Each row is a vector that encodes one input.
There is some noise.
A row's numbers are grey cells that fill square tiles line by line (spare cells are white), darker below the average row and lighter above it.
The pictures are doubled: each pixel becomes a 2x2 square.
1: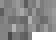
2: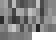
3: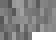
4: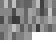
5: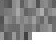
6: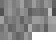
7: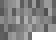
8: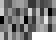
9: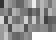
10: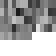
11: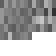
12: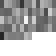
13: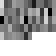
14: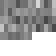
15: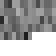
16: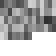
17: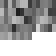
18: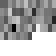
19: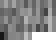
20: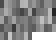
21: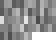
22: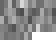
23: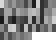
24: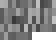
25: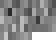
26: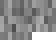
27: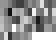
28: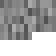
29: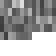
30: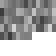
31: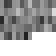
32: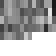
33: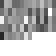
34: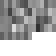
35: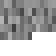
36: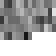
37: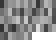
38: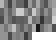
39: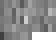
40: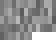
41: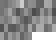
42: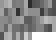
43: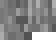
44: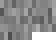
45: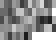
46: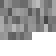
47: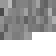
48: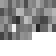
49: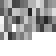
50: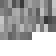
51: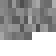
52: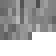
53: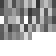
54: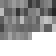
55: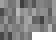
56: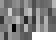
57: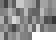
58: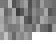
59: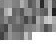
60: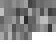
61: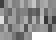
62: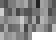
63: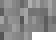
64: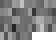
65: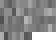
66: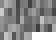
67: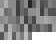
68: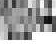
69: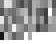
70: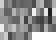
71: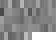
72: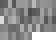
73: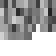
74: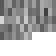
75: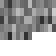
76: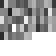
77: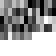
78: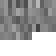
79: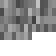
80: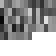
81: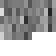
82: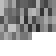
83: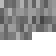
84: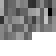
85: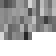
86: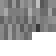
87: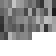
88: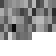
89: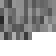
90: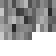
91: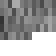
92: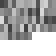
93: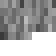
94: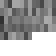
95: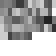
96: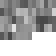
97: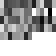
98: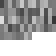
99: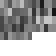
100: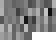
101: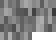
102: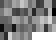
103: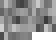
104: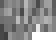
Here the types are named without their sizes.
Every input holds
a point on each of two lines, together with either a fixed value, or two labels.
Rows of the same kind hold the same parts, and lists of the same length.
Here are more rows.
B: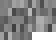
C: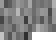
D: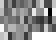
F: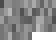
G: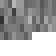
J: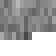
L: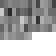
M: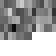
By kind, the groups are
B, C, F, G, J, M
D, L

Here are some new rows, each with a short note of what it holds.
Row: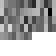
a point on each of two lines
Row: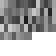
a point on each of two lines
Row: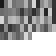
two labels and a point on each of two lines
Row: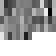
a point on each of two lines
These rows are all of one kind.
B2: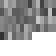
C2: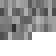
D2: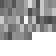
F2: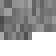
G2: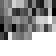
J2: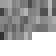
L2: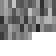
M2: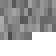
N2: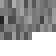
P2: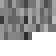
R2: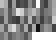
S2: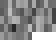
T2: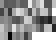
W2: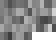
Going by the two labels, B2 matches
C2, G2, J2 and P2.
